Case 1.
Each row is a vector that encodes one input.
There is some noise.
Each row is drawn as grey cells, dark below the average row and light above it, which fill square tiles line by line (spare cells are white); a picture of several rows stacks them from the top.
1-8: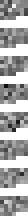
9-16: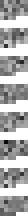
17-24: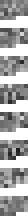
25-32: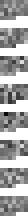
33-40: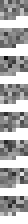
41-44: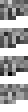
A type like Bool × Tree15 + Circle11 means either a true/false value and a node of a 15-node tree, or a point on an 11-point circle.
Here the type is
Line7.
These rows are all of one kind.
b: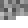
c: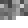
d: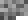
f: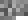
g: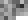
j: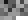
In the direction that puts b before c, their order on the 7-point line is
d, g, b, f, c, j.
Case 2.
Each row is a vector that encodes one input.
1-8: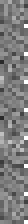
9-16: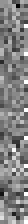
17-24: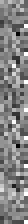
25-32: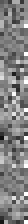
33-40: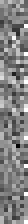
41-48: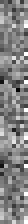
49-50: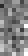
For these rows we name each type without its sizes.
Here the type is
Tree.
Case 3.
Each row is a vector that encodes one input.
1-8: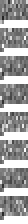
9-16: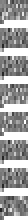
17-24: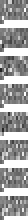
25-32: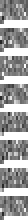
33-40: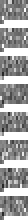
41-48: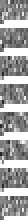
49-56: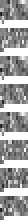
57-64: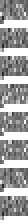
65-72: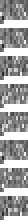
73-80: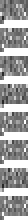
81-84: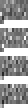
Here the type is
Bool × Bool × Bool.
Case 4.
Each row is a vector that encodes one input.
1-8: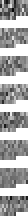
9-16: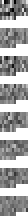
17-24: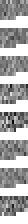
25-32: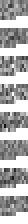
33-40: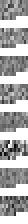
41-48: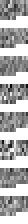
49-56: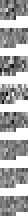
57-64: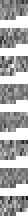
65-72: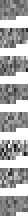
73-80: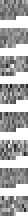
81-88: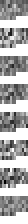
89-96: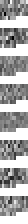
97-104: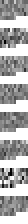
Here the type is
Circle11.
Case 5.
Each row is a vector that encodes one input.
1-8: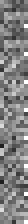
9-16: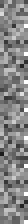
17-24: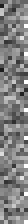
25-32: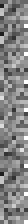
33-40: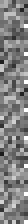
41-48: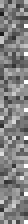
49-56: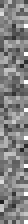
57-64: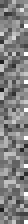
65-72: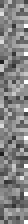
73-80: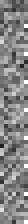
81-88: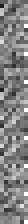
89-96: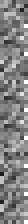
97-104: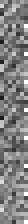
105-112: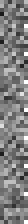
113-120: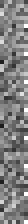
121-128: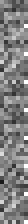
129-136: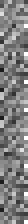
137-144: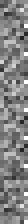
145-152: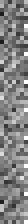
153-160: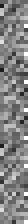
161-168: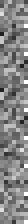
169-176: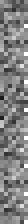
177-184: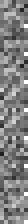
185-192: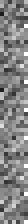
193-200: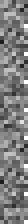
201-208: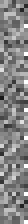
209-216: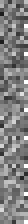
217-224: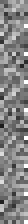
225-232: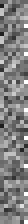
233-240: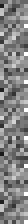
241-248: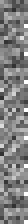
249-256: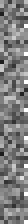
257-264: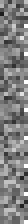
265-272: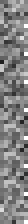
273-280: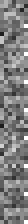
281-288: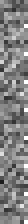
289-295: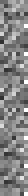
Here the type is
Bool × Bool × Bool.
